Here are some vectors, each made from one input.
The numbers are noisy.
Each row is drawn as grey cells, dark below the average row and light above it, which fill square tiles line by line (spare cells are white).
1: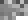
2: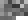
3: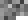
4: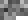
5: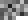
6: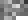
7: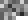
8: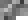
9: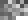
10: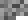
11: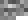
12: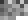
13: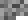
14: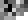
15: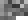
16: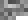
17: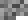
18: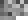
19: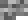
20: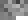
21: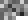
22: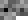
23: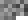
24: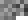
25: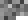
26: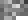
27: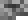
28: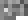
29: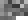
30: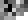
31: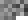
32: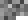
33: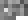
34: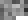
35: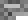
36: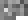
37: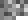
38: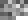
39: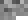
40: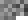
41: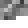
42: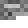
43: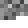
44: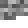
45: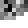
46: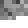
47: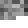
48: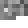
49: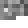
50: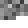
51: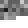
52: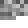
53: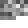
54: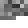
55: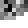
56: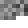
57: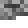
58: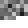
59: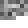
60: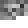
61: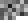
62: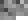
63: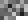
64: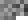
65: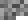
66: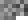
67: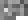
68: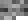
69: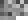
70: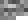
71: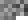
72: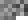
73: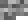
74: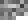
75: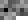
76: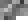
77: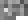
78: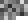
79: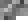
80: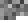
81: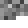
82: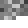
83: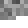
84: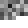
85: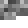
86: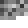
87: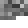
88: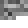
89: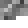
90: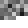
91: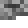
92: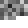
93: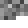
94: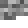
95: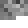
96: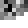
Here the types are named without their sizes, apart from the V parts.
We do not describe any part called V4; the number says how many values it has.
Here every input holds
a list of items, each a true/false value and a value of V4.
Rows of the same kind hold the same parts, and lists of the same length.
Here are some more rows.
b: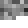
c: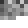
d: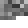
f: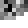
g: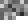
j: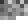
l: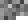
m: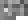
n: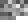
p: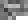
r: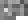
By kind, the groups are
b, c, g, j, n, p
d, l, m, r
f

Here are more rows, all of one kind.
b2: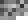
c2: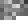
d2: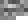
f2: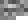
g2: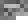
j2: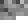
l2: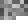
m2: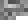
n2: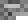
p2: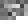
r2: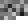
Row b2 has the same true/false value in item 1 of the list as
c2, l2, p2 and r2.
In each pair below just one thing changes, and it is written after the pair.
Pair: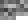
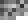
the true/false value in item 1 of the list
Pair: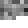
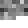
the true/false value in item 2 of the list
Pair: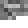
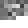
the true/false value in item 1 of the list
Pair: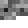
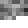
the value of V4 in item 1 of the list
